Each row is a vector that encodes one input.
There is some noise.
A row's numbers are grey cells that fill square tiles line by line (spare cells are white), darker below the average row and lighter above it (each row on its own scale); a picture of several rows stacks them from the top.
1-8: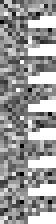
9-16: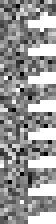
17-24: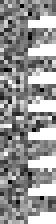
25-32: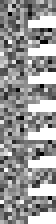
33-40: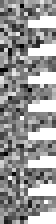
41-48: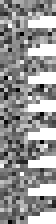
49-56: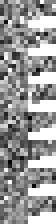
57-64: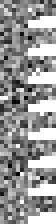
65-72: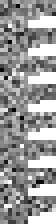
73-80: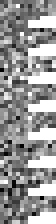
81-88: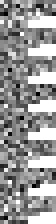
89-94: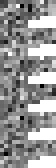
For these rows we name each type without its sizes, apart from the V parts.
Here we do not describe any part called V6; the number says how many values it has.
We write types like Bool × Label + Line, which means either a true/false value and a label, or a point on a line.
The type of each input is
List(Line) × V6.
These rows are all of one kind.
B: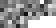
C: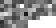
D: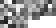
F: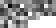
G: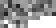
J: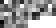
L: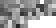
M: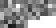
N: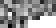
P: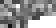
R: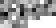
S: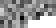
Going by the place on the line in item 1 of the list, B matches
G, M and N.
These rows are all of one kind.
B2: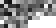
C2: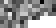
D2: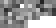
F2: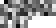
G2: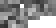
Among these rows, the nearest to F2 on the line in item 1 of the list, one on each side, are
C2 and D2.
